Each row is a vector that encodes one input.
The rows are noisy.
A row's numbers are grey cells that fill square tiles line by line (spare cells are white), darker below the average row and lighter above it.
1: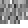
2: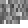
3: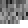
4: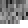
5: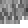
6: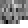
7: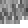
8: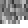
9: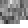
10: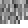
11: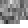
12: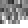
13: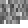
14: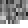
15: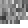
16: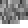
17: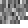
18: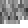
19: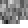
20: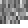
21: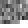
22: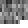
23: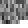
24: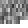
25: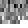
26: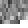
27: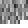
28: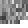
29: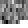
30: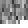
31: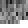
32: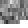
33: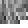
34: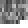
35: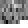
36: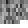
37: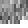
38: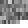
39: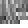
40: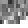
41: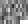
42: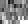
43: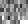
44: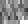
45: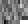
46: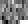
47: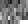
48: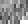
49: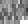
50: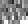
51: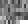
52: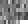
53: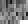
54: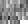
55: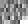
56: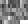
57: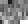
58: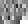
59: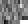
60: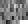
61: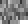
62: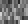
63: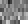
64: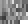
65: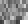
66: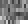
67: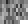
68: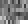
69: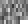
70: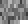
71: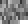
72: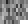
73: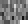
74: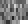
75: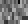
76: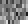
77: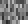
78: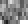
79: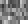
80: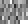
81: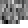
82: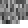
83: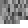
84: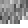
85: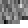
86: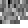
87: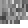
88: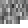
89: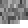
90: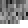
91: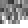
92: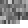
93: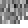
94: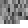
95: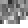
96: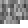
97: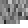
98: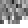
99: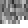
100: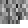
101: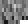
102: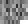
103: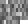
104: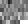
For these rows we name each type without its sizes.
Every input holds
a point on a line and three true/false values.
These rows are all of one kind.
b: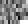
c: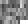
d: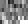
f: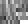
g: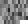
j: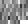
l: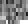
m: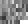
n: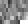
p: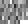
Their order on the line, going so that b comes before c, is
b, n, l, d, g, c, p, j, f, m.
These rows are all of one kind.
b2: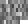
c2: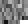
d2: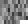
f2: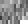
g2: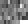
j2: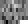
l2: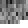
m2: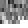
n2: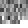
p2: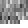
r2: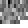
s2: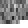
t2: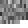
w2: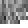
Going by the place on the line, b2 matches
j2, p2 and s2.
